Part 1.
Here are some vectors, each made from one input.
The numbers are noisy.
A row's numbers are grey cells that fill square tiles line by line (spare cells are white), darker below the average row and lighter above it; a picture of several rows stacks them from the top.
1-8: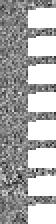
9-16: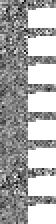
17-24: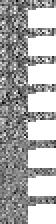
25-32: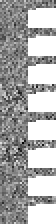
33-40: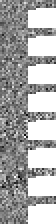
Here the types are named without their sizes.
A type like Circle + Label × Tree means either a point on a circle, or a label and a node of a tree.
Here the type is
Bool × Bool × Bool + Line.
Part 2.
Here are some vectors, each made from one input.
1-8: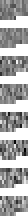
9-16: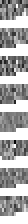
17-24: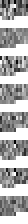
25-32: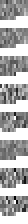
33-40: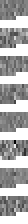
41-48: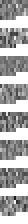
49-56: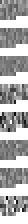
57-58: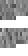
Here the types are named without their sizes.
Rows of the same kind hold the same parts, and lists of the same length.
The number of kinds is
2.
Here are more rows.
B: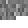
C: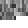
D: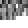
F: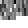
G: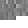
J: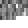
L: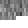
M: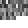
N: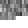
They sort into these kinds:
B, C, F, G, L, M, N
D, J

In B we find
a node of a tree and a true/false value.
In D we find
a true/false value.
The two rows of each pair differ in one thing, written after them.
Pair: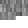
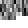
the true/false value
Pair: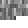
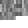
the node of the tree
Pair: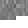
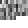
the node of the tree
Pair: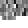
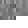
the true/false value
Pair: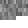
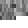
the node of the tree
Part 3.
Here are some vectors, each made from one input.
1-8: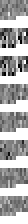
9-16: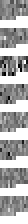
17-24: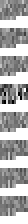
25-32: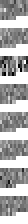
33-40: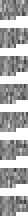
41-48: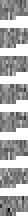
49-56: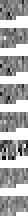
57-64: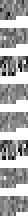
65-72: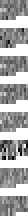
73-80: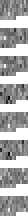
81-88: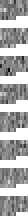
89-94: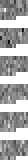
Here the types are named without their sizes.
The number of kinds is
2.
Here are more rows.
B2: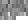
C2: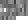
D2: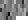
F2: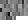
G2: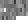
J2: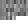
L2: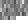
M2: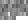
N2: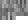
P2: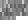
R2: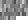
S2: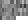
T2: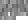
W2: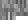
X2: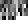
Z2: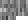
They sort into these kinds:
B2, C2, D2, F2, G2, J2, L2, M2, N2, P2, R2, S2, T2, W2, Z2
X2

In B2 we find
a label and a true/false value.
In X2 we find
a fixed value.
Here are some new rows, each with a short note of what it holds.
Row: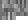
a label and a true/false value
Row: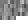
a label and a true/false value
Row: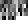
a fixed value
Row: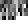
a fixed value
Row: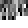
a fixed value
